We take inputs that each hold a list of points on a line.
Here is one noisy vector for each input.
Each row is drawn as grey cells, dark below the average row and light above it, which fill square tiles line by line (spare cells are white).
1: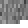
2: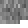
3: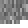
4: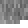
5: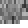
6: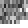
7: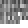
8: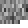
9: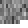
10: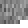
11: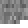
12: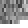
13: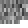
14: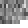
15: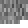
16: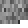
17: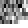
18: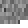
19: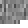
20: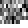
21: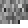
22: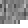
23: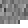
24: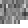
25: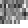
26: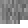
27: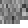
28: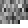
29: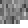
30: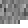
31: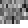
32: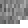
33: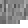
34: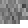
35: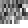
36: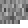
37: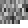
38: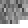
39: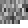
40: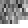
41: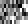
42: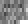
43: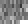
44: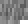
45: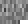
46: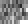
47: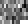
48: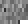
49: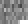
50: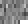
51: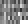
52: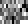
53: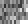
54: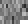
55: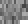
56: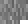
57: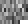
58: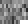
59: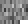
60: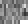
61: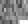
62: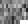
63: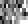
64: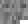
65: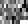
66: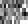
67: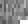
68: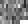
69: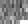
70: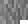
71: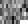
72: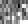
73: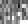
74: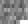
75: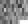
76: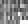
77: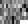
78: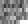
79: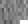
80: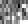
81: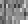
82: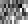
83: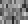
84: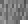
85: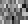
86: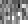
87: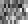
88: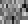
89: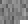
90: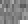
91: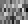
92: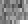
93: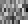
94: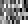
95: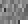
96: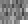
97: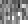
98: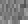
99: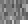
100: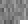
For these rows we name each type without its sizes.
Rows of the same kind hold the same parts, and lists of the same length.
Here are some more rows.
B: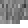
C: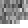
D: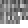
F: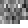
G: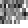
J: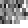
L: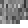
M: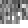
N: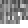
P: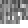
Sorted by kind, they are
B, C, F, L
D, M, N, P
G, J

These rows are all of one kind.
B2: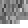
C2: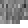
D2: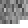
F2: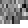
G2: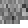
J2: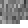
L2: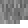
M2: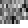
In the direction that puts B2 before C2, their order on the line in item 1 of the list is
M2, D2, B2, G2, F2, C2, L2, J2.
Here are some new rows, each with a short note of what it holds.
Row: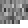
a list of one item
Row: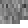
a list of two items
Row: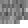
a list of two items
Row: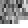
a list of two items
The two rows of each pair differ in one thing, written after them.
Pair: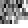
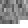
the place on the line in item 2 of the list
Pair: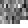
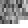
the place on the line in item 1 of the list
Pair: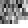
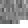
the place on the line in item 2 of the list
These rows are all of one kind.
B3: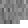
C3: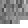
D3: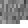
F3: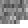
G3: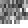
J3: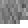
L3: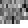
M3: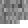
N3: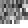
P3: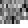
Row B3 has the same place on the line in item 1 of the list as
C3 and P3.
